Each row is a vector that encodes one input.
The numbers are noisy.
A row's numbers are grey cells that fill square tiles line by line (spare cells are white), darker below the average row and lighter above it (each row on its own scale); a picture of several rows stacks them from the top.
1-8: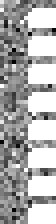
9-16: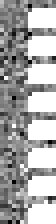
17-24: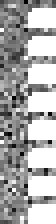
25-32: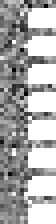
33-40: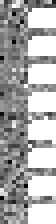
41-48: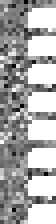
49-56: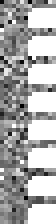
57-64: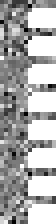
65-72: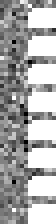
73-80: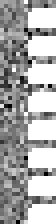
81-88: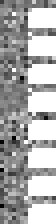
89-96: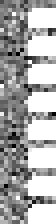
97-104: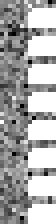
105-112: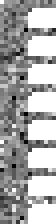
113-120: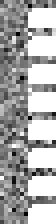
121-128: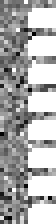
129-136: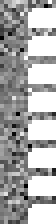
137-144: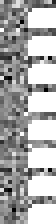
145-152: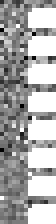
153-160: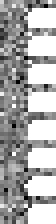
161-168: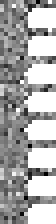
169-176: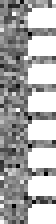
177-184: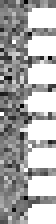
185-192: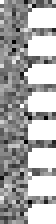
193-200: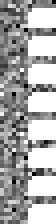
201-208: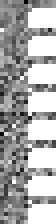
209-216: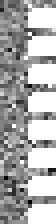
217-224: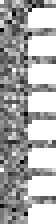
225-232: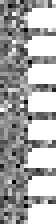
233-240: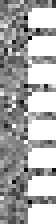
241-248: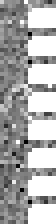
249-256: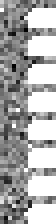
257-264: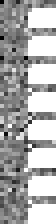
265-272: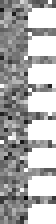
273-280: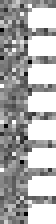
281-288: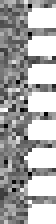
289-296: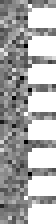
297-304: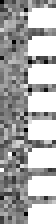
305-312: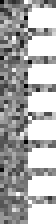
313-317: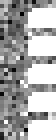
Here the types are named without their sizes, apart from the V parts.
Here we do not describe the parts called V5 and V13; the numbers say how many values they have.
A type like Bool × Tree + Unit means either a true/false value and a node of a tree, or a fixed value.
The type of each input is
Bool × Circle × Tree × V5 × V13 + Unit.
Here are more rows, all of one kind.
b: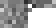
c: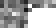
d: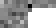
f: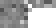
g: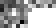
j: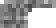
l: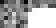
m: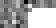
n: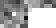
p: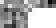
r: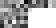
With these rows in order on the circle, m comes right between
j and r.
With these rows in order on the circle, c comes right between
b and f.
